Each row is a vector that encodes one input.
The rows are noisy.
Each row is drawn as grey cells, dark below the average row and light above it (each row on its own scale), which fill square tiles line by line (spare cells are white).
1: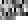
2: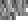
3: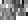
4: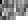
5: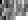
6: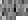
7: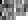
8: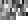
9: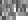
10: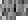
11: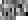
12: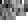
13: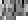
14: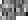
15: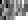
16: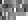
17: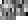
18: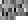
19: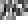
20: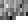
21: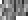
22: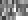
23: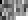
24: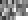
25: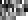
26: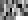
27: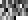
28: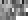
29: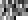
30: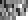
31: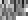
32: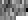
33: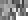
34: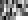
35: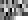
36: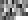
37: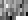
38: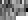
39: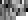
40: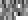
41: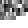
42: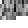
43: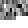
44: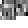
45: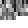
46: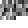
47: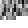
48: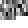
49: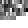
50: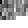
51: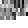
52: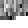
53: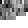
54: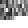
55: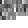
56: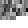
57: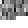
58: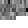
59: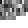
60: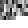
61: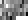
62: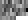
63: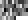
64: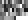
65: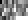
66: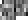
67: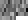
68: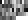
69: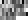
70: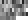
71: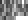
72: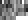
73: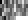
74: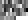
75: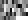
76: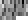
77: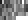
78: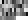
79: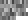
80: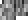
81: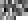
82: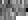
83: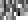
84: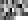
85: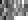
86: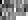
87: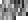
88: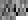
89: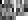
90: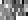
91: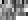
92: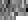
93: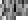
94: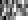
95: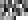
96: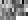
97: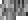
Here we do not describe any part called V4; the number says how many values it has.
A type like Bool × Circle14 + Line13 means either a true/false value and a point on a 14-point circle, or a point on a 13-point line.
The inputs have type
List2(Bool × V4).
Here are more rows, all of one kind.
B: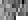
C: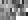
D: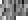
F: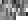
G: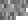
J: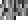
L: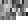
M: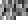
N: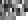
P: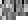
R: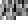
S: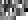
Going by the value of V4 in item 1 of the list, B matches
D, L, M and S.
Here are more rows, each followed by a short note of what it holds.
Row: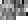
a list of two items
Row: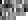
a list of two items
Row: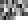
a list of one item
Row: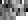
a list of one item
